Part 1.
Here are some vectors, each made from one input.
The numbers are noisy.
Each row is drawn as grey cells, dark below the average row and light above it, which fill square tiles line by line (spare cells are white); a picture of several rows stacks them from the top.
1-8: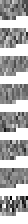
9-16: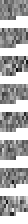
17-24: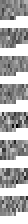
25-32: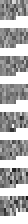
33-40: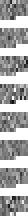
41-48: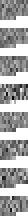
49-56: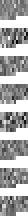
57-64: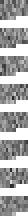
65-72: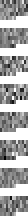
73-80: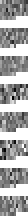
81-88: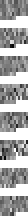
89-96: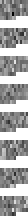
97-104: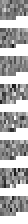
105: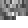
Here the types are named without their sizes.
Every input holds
either a point on a circle, or a fixed value.
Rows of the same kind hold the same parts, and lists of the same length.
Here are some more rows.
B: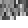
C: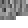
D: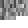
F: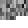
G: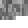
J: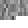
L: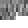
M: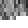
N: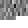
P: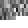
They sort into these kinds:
B, M
C, D, F, G, J, L, N, P

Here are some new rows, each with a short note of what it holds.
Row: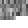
a point on a circle
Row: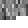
a fixed value
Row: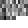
a fixed value
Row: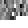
a point on a circle
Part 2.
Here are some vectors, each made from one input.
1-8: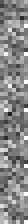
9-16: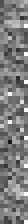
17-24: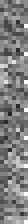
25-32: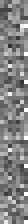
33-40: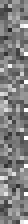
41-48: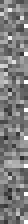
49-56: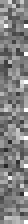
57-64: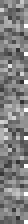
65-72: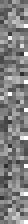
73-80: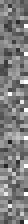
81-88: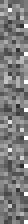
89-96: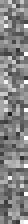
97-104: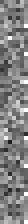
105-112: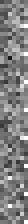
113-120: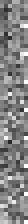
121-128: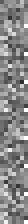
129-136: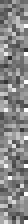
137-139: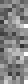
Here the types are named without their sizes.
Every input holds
a point on a line.
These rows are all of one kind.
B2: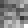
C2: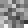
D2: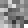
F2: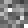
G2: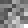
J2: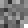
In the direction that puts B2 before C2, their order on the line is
F2, J2, G2, B2, D2, C2.
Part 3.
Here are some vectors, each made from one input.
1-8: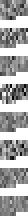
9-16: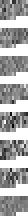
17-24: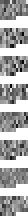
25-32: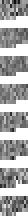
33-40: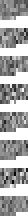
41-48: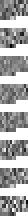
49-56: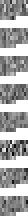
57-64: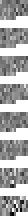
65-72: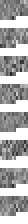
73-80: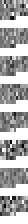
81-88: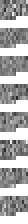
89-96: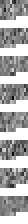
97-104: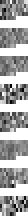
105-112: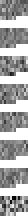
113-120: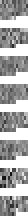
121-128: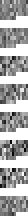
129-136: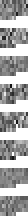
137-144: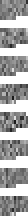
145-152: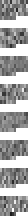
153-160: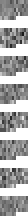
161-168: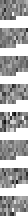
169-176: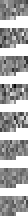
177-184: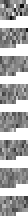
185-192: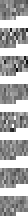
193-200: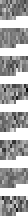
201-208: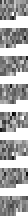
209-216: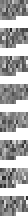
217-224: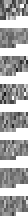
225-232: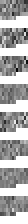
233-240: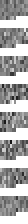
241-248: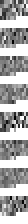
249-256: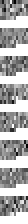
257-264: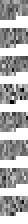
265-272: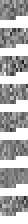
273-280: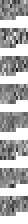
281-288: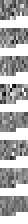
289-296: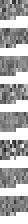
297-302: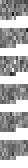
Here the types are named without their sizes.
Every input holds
a node of a tree.
